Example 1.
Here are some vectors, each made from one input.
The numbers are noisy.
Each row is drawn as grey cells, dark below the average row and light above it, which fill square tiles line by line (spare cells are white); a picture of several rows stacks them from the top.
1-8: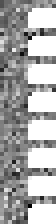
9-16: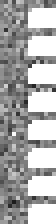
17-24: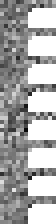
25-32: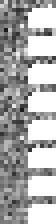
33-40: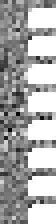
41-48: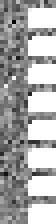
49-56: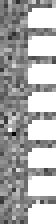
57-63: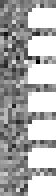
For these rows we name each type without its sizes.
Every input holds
either a point on a line, or a node of a tree.
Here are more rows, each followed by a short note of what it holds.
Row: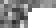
a node of a tree
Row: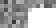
a point on a line
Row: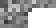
a node of a tree
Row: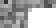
a point on a line
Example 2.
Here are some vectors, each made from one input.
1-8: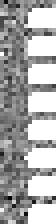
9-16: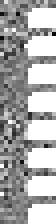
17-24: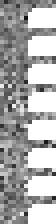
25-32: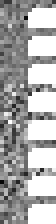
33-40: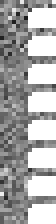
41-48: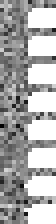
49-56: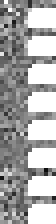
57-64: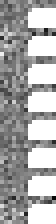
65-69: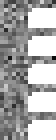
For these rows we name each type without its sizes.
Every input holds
either a point on a line, or a node of a tree.
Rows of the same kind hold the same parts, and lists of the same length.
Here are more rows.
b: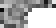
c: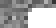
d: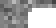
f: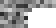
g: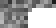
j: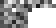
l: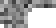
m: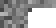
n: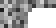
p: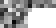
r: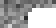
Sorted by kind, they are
b, f, j, l, n, p
c, d, g, m, r

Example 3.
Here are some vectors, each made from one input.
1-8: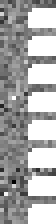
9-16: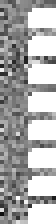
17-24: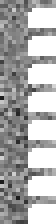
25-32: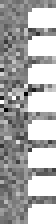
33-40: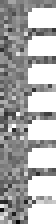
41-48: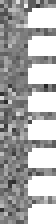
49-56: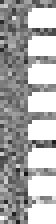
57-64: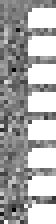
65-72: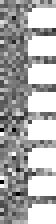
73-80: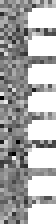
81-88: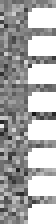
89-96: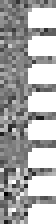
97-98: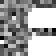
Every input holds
one of 11 labels, together with either a fixed value, or a node of a 12-node tree.
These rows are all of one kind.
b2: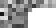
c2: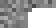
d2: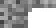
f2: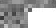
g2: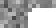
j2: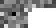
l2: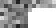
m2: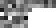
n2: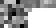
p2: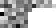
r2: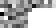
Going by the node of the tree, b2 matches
c2, l2, n2 and r2.
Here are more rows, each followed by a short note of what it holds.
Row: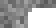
one of 11 labels
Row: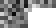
one of 11 labels
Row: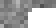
one of 11 labels and a node of a 12-node tree
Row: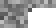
one of 11 labels and a node of a 12-node tree
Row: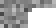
one of 11 labels
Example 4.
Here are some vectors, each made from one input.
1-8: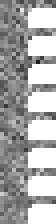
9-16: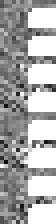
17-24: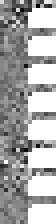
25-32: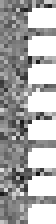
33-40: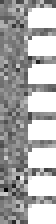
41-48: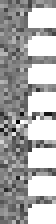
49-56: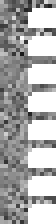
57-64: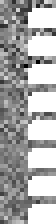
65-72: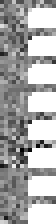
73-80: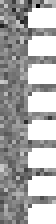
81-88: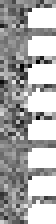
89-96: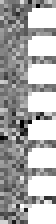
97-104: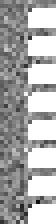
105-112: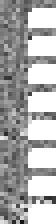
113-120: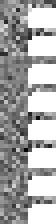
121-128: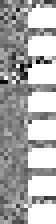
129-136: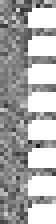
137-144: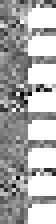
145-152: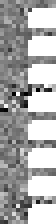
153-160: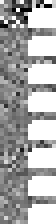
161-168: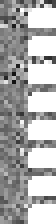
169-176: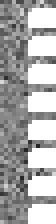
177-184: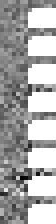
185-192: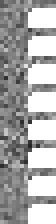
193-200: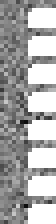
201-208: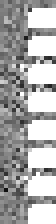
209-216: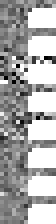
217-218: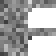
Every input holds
a node of a 9-node tree, together with either a fixed value, or three true/false values.
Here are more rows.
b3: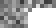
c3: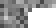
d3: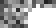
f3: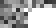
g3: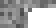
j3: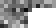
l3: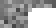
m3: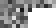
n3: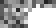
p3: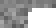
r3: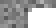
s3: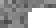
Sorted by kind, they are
b3, c3, d3, f3, g3, m3, n3
j3, l3, p3, r3, s3

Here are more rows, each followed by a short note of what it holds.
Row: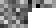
a node of a 9-node tree and three true/false values
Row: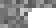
a node of a 9-node tree and three true/false values
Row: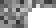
a node of a 9-node tree
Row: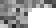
a node of a 9-node tree and three true/false values
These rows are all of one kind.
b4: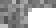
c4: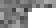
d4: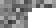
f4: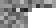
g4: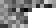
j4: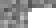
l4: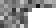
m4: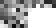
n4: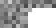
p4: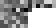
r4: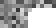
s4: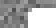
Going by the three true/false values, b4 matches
j4, p4 and r4.
